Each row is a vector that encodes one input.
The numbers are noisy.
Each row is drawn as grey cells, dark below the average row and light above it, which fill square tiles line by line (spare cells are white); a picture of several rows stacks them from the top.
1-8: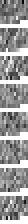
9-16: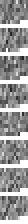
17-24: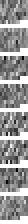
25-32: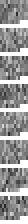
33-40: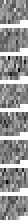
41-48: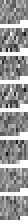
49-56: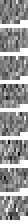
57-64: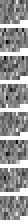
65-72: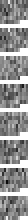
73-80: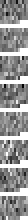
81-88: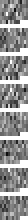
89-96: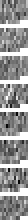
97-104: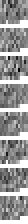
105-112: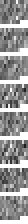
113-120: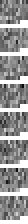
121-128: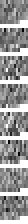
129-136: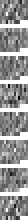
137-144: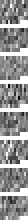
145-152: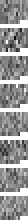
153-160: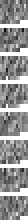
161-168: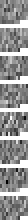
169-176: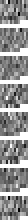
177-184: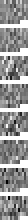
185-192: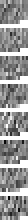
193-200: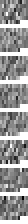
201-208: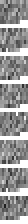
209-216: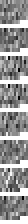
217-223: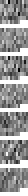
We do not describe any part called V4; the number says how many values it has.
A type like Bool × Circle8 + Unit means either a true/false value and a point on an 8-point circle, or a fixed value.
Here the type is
List2(Bool × Line5) × V4.
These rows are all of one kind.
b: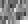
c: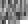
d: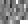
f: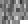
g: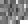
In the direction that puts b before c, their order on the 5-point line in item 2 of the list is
g, b, d, f, c.
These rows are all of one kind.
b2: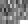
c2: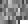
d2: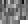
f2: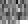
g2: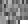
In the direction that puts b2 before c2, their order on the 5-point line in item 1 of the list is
b2, g2, d2, c2, f2.
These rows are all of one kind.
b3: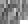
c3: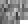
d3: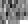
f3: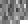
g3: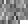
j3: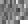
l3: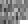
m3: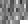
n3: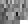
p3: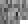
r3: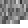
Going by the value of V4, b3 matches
c3, l3, n3 and p3.
